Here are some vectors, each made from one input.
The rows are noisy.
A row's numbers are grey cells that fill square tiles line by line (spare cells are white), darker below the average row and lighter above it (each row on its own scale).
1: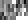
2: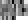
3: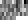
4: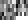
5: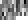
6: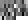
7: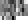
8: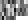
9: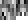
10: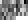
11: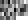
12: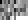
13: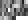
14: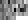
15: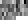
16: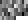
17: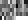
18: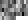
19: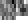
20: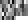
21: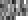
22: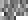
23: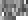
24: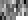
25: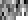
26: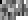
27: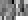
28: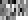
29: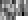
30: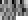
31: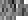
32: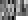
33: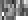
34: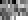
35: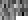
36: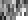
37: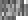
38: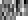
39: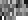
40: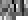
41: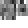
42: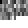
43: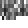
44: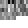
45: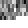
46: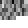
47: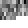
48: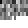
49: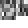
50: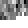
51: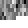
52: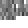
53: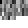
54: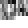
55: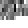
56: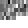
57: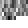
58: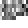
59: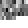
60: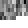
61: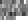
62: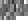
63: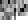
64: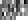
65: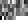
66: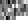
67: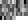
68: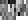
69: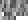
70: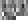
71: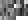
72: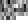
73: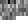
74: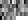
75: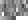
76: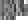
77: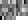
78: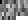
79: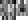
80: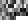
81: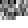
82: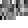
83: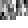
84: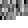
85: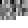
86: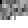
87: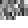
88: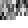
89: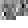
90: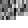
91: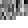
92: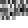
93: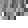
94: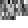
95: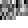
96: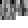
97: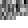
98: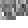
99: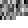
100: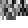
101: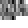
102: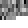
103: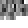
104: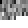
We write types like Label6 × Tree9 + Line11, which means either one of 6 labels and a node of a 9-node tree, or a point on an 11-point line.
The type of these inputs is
Bool × (Tree7 + Unit) + Line5.
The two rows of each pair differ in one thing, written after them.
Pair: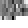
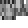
the node of the tree
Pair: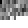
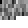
the node of the tree
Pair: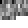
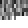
the node of the tree
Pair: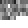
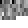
the node of the tree
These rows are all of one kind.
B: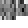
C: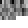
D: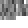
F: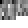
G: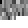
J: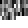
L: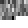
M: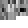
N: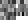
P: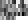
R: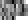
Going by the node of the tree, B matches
C and R.
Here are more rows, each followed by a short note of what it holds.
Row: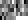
a point on a 5-point line
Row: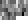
a node of a 7-node tree and a true/false value
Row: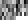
a point on a 5-point line
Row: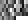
a node of a 7-node tree and a true/false value
